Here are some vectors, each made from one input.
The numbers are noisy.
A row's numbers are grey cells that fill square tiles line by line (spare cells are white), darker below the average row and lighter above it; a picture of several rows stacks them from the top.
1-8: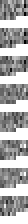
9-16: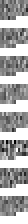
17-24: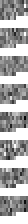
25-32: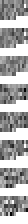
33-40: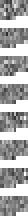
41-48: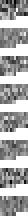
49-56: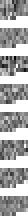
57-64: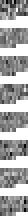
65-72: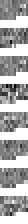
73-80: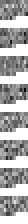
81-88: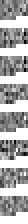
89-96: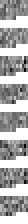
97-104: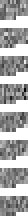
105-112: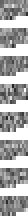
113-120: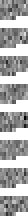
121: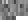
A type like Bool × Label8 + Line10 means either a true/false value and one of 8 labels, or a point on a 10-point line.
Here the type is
List3(Bool × Line5).
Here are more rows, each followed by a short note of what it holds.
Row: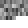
a list of one item
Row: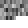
a list of one item
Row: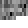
a list of two items
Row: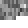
a list of three items
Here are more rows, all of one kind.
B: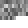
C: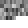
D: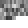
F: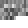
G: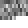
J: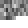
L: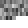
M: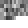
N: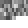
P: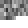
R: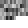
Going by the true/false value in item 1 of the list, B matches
F and G.
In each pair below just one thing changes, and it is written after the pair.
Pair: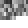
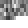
the place on the 5-point line in item 1 of the list
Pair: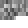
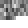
the true/false value in item 1 of the list
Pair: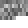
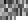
the true/false value in item 1 of the list
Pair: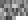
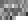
the true/false value in item 1 of the list
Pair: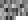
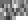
the place on the 5-point line in item 1 of the list
